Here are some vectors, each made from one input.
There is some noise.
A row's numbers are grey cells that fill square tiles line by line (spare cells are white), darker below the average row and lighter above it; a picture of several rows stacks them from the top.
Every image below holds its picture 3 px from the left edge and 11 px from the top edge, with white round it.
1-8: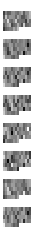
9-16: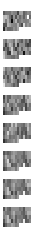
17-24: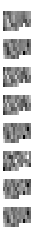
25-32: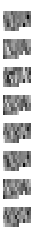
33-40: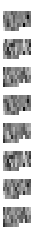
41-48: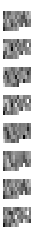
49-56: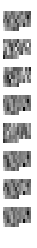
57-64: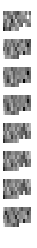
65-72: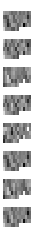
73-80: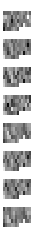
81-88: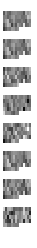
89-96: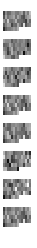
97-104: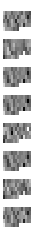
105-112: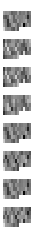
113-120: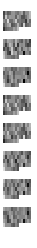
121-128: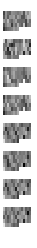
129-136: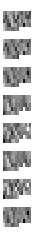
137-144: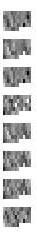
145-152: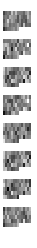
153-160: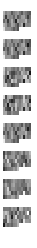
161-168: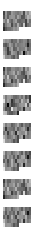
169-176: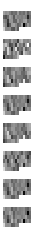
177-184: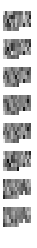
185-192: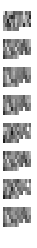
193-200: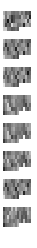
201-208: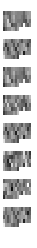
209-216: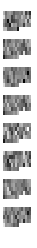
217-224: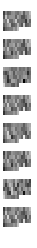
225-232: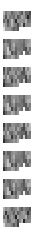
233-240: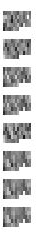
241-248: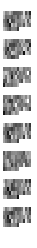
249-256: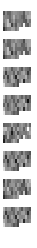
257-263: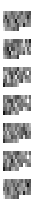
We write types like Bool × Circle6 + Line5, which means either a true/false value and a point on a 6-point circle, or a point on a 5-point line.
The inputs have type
Bool × (Line9 + List2(Line11)).
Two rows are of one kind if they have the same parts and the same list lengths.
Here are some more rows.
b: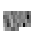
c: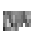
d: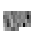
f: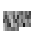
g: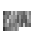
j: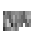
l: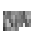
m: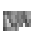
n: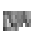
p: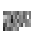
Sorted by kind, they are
b, d
c, j, l, m, n
f, g
p

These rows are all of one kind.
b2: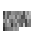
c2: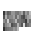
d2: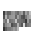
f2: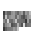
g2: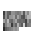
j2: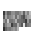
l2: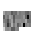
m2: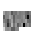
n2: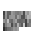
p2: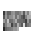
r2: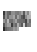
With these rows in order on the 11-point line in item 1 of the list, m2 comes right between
f2 and l2.
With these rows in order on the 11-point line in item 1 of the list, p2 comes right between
j2 and r2.
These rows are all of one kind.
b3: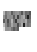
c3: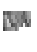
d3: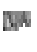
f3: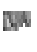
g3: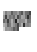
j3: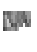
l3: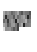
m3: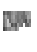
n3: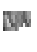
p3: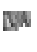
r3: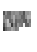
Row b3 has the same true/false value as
g3 and l3.
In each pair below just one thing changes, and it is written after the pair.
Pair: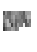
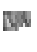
the place on the 11-point line in item 1 of the list
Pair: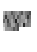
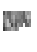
the true/false value
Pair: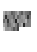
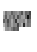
the place on the 11-point line in item 1 of the list
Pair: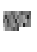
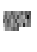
the place on the 11-point line in item 1 of the list
